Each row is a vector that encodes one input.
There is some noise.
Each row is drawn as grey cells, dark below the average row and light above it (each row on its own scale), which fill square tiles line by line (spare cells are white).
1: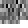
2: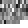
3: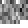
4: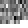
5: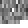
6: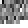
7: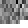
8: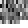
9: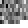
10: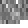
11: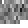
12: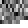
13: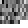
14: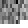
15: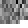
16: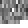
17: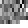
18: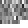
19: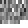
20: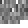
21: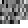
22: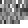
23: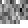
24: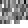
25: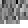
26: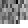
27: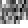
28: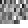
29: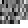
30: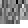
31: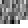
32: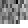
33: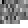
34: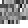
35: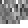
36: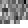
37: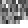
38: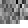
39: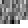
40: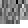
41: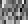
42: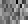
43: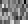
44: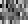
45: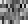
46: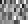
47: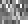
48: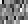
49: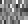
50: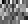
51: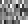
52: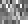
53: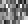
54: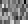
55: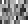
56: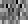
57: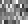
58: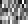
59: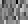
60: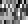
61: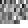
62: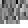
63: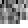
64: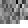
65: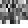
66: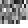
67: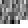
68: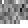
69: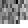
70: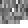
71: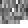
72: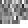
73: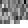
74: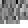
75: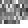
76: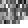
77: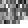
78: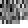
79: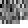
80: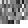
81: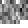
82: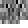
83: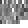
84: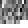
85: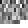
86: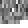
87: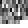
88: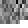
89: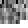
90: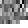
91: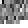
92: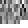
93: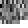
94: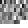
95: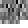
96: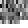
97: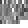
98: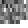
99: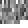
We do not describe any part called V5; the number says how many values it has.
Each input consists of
one of 7 labels, together with either a point on a 7-point line, or a value of V5.
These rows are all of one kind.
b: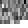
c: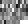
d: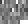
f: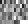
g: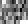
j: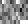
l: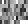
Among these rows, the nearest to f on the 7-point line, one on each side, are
j and l.
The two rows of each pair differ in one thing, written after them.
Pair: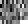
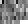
the label
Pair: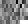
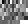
the value of V5
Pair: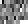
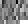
the value of V5
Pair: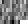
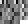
the value of V5
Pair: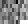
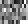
the value of V5
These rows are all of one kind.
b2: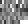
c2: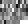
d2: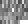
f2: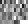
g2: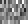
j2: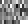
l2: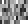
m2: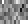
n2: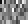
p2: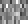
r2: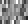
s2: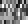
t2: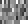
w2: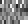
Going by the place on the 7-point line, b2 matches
g2, n2, t2 and w2.
